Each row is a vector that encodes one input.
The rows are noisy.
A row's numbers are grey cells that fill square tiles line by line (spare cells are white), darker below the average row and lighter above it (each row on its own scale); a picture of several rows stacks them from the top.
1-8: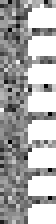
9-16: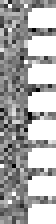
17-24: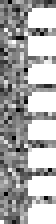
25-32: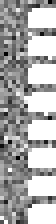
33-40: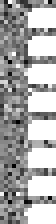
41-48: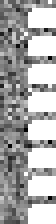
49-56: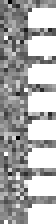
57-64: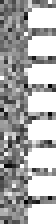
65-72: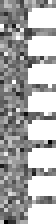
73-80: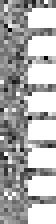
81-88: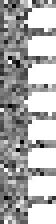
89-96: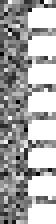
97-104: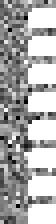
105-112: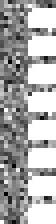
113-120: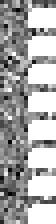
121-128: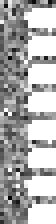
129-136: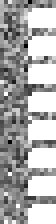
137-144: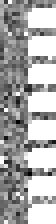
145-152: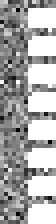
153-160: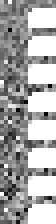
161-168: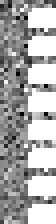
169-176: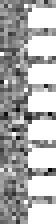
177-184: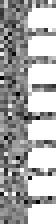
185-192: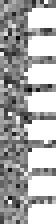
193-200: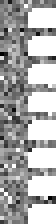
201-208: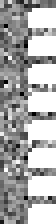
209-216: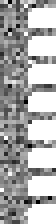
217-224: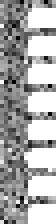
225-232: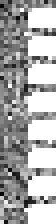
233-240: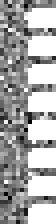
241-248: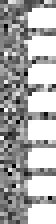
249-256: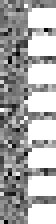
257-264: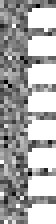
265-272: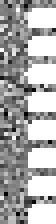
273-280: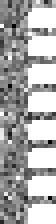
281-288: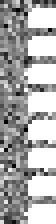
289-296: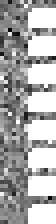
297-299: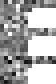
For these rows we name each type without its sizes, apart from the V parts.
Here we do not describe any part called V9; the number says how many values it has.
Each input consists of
a point on a line, together with either a point on a circle, or a value of V9.
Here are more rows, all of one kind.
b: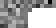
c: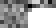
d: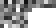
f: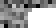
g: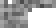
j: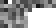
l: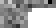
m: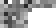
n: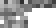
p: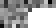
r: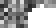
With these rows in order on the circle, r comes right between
c and d.
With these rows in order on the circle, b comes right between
f and l.
